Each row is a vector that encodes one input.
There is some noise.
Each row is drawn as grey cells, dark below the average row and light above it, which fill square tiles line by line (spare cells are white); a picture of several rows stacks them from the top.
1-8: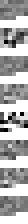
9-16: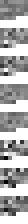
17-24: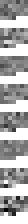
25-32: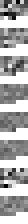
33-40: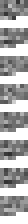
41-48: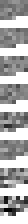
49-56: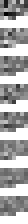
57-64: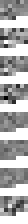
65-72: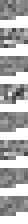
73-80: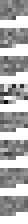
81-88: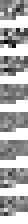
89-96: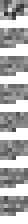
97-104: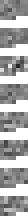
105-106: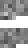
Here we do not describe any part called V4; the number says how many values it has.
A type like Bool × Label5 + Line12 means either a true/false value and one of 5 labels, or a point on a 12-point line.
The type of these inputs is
List2(Bool × V4).
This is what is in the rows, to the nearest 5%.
All of them are lists of up to two items, each a true/false value and a value of V4: about 5% are empty, 45% hold one and 50% two.
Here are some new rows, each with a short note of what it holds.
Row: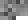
a list of two items
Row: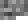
a list of one item
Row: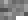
a list of two items
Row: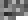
a list of one item
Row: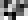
the empty list
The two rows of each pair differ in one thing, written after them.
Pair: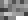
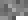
the true/false value in item 2 of the list
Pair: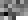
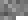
the true/false value in item 1 of the list
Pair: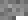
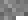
the value of V4 in item 1 of the list
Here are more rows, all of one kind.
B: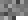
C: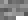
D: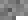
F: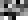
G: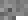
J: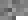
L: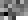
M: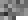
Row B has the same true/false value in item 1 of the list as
C and F.
